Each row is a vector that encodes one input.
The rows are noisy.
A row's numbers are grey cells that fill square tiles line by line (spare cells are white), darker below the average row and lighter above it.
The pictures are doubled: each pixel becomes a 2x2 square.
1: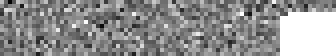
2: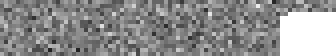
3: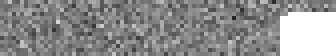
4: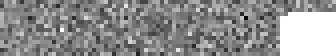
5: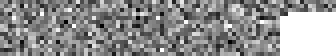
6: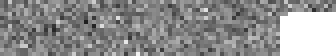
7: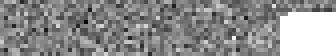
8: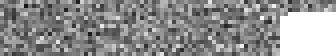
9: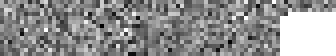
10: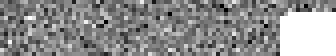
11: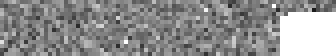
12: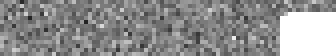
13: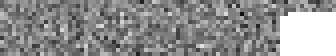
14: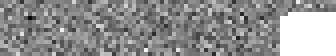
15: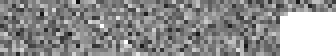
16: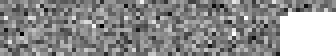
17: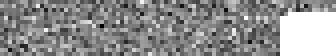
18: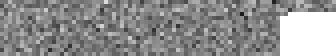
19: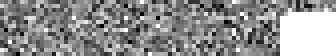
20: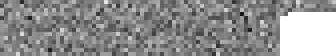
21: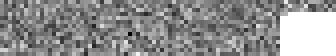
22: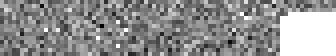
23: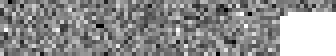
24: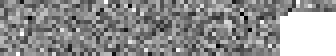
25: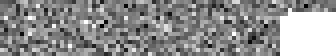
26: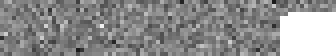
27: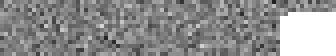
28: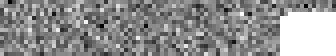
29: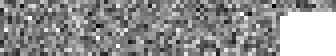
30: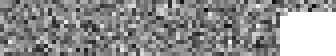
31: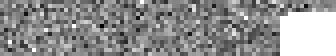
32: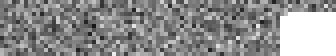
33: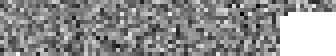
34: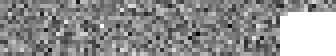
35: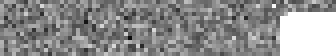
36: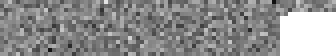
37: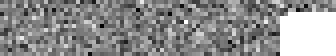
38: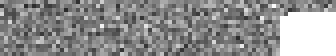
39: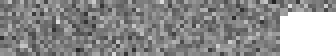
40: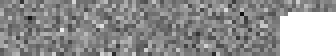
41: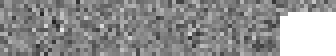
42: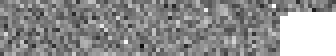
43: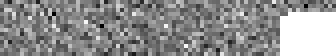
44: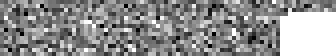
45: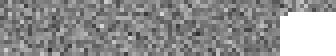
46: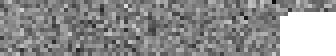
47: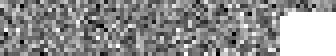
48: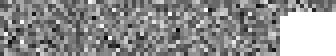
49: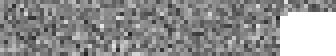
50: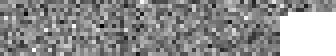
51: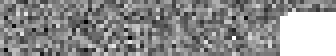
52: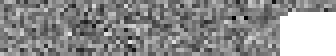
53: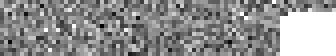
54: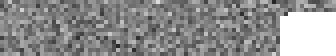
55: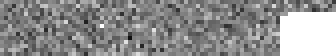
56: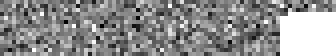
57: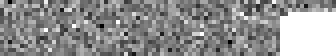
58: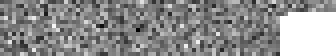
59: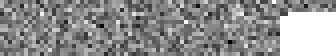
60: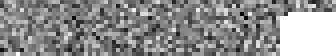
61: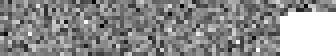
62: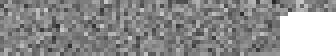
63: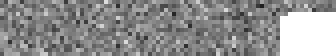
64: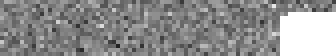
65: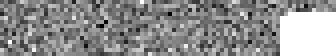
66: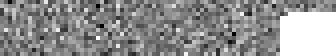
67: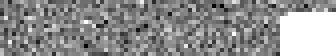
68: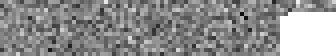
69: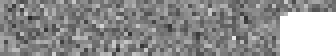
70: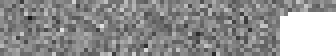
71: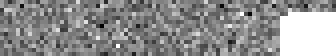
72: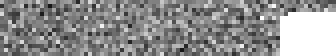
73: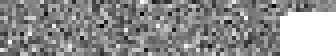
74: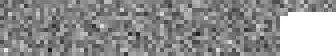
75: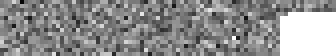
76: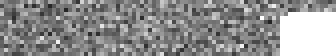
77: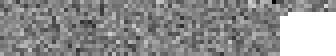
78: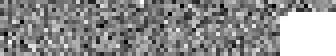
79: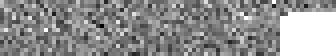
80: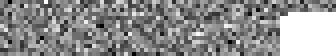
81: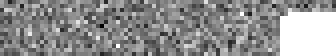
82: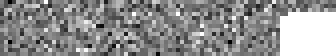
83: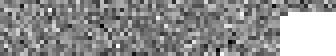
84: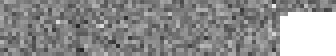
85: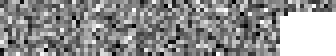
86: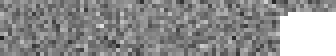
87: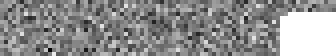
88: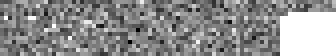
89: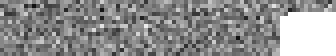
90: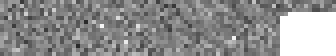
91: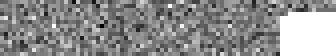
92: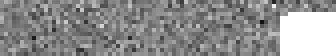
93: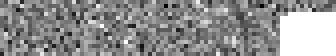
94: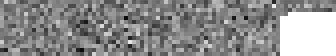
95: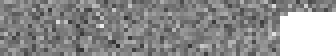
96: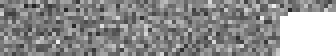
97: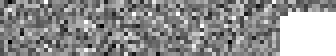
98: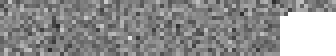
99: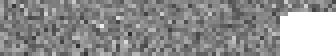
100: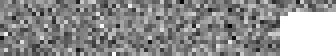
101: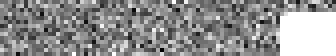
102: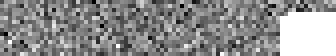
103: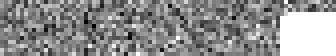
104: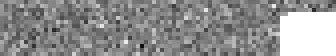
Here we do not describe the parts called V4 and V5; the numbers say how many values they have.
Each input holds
either a true/false value, a value of V4 and two values of V5, or a list of up to two points on a 6-point circle.
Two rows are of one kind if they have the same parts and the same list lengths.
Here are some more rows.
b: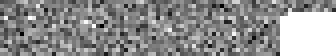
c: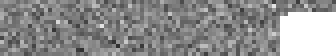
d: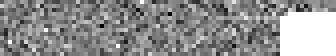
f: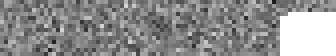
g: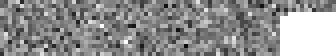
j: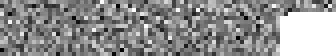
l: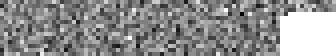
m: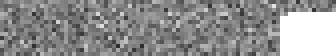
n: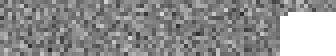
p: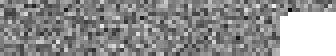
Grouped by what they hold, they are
b, d
c, f, g, m
j, p
l, n

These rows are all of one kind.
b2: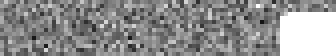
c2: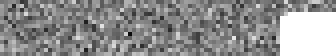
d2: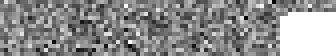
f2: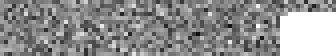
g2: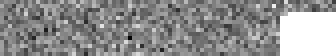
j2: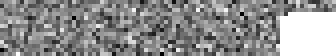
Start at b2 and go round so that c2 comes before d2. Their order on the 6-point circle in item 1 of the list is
b2, g2, c2, f2, j2, d2.
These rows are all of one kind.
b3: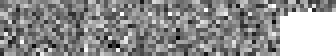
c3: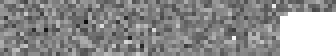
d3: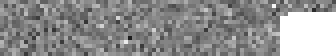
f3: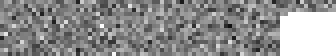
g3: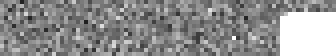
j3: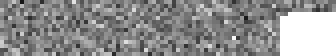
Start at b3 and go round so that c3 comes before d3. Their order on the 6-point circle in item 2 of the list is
b3, g3, c3, f3, j3, d3.
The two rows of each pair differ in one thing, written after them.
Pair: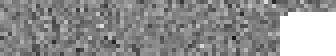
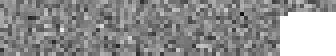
the place on the 6-point circle in item 1 of the list
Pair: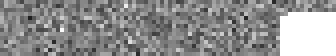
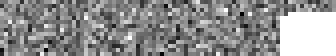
the place on the 6-point circle in item 2 of the list
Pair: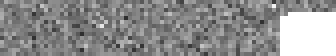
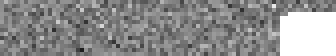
the place on the 6-point circle in item 2 of the list
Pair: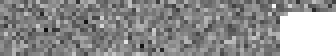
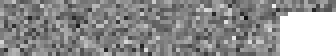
the place on the 6-point circle in item 2 of the list
